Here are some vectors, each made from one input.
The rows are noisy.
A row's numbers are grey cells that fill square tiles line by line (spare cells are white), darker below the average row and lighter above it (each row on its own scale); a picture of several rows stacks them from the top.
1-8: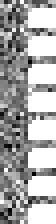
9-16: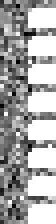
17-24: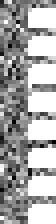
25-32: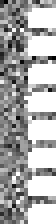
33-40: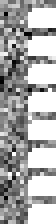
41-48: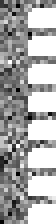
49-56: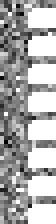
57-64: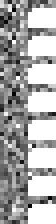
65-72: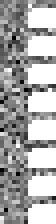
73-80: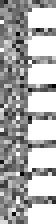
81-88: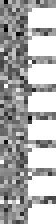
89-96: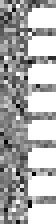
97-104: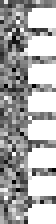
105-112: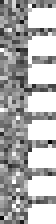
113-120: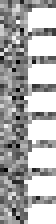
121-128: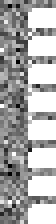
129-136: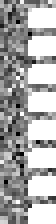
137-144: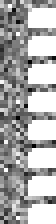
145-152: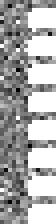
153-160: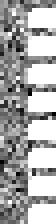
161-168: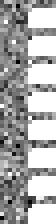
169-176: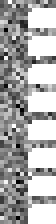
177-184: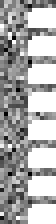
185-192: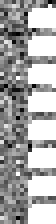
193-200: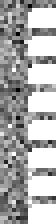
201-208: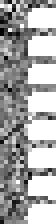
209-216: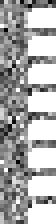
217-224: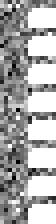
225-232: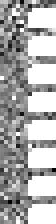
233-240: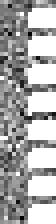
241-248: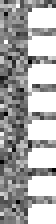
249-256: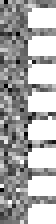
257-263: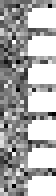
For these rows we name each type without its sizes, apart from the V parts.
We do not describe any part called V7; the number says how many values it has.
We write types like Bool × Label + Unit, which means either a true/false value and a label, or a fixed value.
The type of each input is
Bool × List(V7) × Tree.
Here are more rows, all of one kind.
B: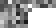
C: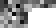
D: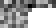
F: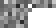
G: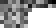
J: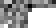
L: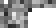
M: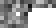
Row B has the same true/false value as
C and F.
